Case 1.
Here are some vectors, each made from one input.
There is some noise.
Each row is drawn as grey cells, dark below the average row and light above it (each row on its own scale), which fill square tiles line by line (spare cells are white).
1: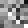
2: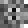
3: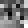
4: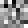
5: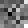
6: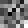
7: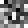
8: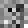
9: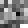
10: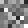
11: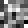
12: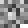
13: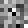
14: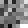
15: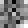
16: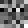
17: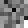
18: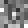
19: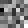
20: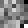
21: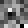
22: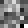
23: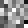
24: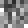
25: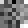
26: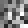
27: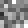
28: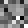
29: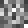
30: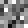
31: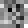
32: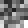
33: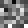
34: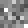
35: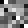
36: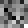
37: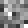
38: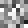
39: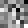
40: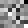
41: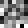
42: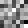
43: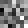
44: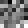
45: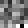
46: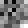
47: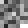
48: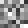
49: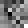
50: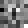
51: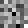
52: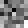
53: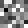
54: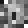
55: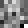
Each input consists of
either a fixed value, or three true/false values.
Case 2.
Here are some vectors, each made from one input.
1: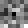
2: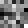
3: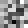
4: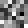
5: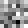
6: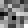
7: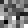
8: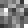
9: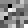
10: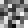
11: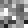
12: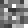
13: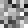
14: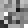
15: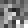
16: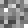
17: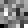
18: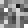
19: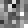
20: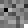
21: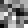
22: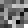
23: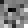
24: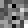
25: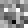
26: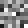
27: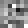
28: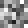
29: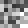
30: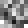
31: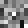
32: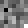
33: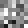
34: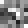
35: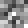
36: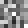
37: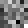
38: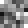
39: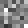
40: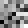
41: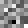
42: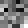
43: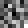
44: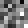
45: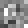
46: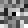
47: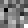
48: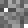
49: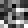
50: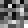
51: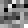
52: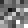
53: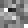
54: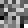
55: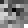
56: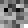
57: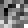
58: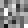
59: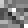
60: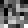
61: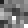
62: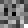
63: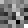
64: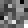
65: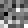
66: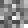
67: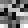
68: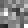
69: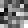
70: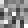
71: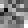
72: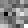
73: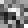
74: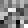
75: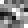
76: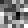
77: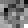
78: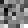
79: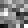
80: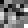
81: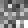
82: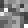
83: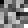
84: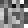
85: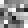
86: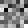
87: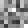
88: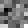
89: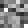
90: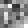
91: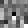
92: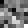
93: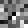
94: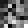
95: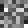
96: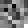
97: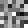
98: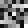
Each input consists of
four true/false values.
